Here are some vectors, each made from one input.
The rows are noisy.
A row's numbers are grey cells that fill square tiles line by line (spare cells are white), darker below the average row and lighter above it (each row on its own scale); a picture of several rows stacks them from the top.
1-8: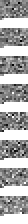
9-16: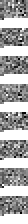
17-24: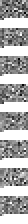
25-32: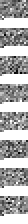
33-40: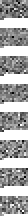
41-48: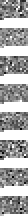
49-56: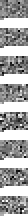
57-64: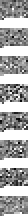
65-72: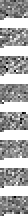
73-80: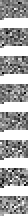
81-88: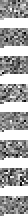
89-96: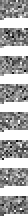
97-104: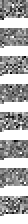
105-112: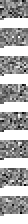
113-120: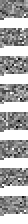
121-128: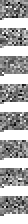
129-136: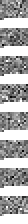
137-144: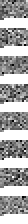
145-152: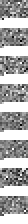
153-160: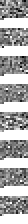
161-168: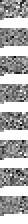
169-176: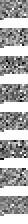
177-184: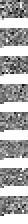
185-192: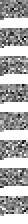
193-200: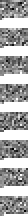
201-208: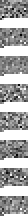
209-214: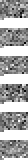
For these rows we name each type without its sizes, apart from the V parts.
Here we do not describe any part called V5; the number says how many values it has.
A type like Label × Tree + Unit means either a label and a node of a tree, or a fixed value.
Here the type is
((Bool × Bool × Bool + Unit) × Label + V5) × Line.
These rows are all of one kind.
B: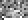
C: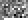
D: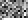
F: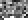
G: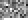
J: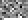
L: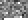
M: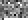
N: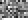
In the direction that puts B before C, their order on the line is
J, N, D, F, L, B, G, M, C.
